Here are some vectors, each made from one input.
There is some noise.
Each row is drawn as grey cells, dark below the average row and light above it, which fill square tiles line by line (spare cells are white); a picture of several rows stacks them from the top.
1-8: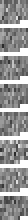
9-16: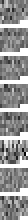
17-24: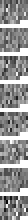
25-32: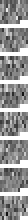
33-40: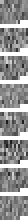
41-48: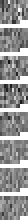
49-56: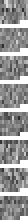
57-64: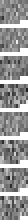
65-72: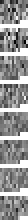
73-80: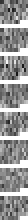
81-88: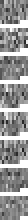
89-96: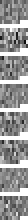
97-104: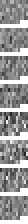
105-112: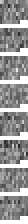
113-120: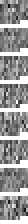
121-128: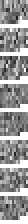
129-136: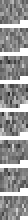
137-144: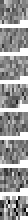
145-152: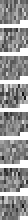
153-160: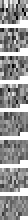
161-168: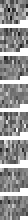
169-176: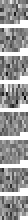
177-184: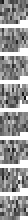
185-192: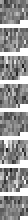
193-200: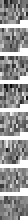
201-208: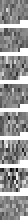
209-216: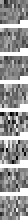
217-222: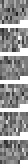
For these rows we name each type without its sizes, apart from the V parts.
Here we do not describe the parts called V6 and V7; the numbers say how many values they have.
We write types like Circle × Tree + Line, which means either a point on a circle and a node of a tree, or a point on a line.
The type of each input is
Line × V7 + List(Label × V6).
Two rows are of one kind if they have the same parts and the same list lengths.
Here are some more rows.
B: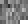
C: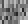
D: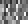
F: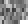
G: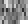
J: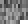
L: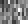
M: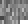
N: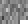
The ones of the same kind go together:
B, J
C, F, G
D, M, N
L

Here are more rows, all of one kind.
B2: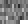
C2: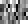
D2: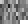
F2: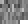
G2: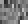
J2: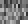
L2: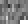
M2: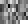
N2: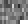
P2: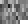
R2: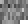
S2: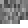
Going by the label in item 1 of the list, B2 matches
F2, J2 and R2.
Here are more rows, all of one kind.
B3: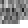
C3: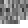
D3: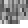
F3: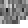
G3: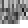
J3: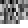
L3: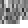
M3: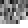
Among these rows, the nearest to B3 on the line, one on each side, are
F3 and J3.
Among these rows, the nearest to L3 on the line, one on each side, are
F3 and M3.
